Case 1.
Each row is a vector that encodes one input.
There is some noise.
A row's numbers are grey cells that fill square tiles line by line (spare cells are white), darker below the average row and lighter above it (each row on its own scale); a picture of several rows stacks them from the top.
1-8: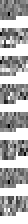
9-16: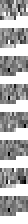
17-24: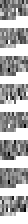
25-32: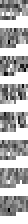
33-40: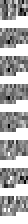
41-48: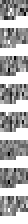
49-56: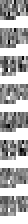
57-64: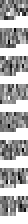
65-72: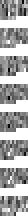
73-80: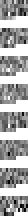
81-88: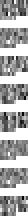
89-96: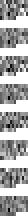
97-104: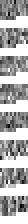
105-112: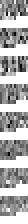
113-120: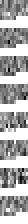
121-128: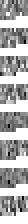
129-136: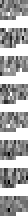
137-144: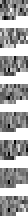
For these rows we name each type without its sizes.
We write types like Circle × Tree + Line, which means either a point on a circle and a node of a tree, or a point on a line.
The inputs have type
List(Line).
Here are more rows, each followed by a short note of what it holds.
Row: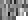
a list of one item
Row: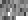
a list of two items
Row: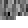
a list of one item
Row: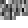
the empty list
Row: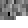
a list of one item
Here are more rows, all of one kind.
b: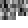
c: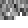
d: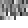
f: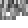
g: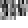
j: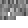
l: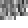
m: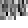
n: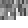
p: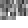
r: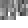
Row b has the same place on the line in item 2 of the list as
g, l and m.
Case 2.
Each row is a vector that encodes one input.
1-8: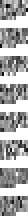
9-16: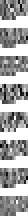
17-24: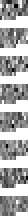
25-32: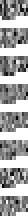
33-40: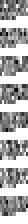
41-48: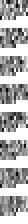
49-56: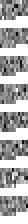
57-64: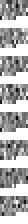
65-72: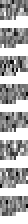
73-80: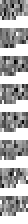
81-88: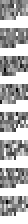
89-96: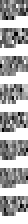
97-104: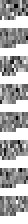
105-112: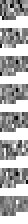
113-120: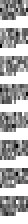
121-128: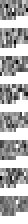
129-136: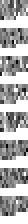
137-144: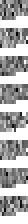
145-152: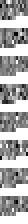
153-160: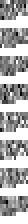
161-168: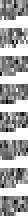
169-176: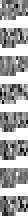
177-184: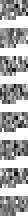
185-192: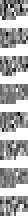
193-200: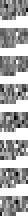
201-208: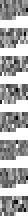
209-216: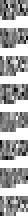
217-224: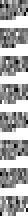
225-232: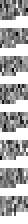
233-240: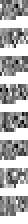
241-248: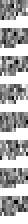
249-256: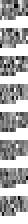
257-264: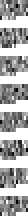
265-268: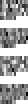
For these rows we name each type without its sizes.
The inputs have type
(Bool × Bool × Bool + Unit) × Line × Line.
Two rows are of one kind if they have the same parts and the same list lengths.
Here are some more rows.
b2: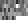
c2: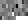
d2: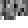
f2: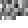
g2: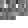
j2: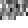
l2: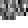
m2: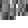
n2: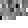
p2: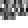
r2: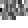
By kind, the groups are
b2, g2, l2, m2, p2, r2
c2, d2, f2, j2, n2

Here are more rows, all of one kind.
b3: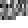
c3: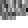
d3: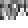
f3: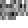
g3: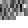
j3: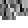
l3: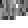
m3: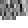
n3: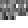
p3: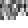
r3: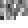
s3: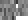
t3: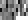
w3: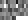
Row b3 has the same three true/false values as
d3, f3 and p3.
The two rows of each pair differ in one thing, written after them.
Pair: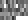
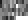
one of the three true/false values
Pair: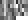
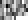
one of the three true/false values
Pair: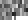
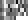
one of the three true/false values
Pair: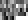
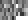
one of the three true/false values
